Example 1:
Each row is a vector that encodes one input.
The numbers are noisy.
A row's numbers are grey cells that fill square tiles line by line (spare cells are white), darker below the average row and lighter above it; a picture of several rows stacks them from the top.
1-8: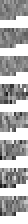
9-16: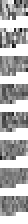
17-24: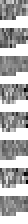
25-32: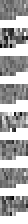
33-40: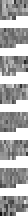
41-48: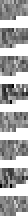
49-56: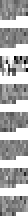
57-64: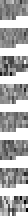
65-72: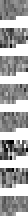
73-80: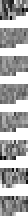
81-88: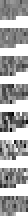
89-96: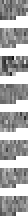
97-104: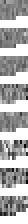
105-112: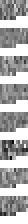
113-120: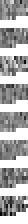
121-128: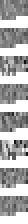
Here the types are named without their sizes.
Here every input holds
either a fixed value, or four true/false values.
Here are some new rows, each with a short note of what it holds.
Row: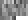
four true/false values
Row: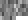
a fixed value
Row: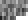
four true/false values
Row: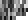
a fixed value
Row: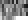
four true/false values
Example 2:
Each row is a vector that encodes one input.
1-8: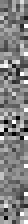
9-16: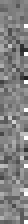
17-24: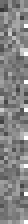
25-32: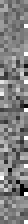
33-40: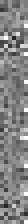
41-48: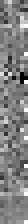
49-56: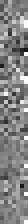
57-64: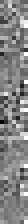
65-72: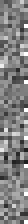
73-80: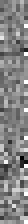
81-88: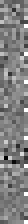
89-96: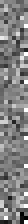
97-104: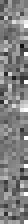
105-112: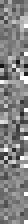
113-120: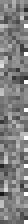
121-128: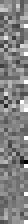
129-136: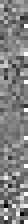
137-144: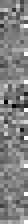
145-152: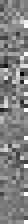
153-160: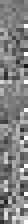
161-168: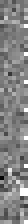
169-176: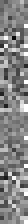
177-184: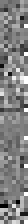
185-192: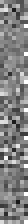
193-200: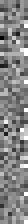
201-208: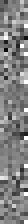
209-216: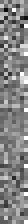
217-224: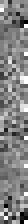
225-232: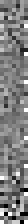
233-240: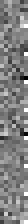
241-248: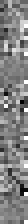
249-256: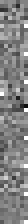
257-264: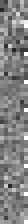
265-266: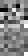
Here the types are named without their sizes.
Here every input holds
a point on a line.
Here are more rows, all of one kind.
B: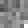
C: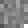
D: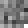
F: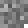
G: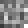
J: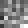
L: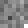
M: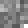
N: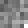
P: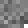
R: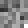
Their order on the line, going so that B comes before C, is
L, F, N, B, R, D, J, P, C, M, G.
